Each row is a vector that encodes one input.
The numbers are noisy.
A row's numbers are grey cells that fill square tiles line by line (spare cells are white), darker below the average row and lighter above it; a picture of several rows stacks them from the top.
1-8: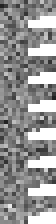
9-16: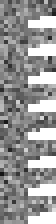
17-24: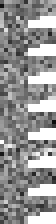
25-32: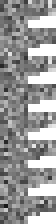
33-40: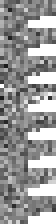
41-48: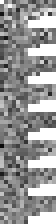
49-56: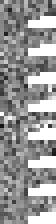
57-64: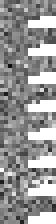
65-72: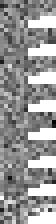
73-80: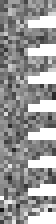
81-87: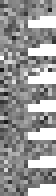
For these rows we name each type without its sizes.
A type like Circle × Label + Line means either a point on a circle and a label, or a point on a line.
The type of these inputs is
List(Line).
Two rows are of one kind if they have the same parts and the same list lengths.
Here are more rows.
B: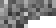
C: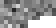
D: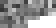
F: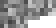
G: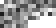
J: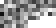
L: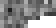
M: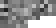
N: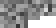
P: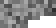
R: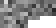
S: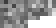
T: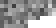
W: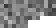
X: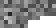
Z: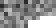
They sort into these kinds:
B, C, L, N, P, R, W, X, Z
D, F, M, S, T
G, J

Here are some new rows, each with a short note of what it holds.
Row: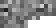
a list of one item
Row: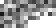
the empty list
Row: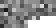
a list of one item
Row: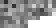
a list of one item
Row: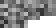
a list of one item
